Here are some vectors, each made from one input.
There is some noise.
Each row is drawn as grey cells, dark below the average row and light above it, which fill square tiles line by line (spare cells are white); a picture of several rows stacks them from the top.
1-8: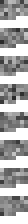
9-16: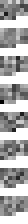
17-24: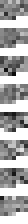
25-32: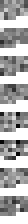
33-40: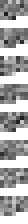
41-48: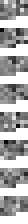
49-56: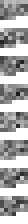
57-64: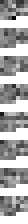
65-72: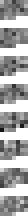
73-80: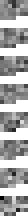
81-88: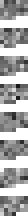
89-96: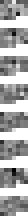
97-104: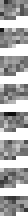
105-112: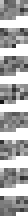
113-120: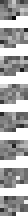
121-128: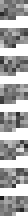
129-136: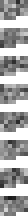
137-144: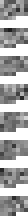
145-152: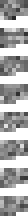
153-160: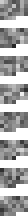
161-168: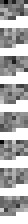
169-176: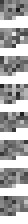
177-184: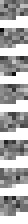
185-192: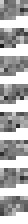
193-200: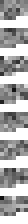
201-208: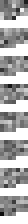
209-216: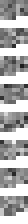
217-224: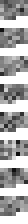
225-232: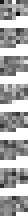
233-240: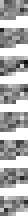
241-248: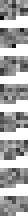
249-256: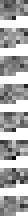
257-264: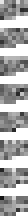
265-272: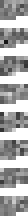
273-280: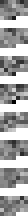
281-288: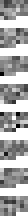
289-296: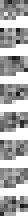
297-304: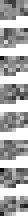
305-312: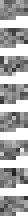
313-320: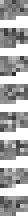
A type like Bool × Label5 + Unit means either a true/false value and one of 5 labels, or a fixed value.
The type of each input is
(Bool × Bool × Bool + Label9) × Label9.
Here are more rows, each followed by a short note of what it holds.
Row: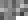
two labels (each one of 9)
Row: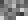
one of 9 labels and three true/false values
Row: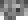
one of 9 labels and three true/false values
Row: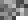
one of 9 labels and three true/false values
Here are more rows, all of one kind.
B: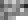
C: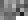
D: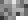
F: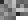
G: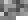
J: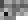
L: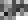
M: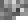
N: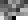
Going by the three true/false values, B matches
C and M.
